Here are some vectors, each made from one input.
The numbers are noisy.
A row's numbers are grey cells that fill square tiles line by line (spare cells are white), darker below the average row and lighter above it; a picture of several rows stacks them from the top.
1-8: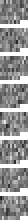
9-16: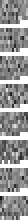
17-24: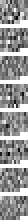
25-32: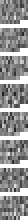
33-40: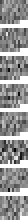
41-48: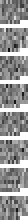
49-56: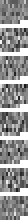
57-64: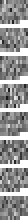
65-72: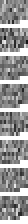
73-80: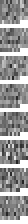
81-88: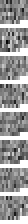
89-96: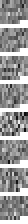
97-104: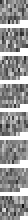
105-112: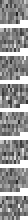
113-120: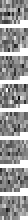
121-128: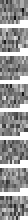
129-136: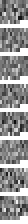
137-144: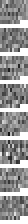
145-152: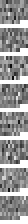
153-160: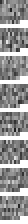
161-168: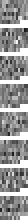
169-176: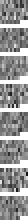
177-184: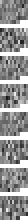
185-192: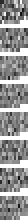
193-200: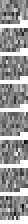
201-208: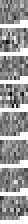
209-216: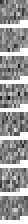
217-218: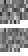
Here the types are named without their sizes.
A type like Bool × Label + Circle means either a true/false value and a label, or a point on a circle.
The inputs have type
(Bool × Label + Unit) × Line.
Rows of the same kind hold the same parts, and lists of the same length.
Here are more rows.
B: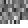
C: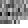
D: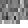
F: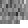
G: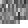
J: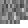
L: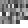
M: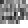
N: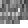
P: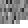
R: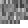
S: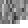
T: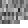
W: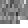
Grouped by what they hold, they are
B, C, F, J, L, R, T, W
D, G, M, N, P, S

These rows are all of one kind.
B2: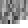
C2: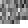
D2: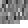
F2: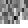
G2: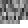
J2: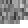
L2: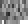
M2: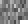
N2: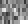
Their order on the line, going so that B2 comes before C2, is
N2, L2, B2, J2, F2, G2, D2, C2, M2.
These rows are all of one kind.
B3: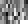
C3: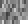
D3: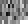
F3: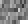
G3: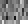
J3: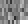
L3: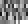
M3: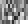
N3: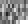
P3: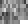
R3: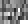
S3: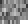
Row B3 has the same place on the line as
G3 and L3.
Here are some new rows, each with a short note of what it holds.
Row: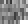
a label, a point on a line and a true/false value
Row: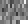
a point on a line
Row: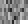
a label, a point on a line and a true/false value
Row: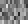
a label, a point on a line and a true/false value
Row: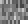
a point on a line
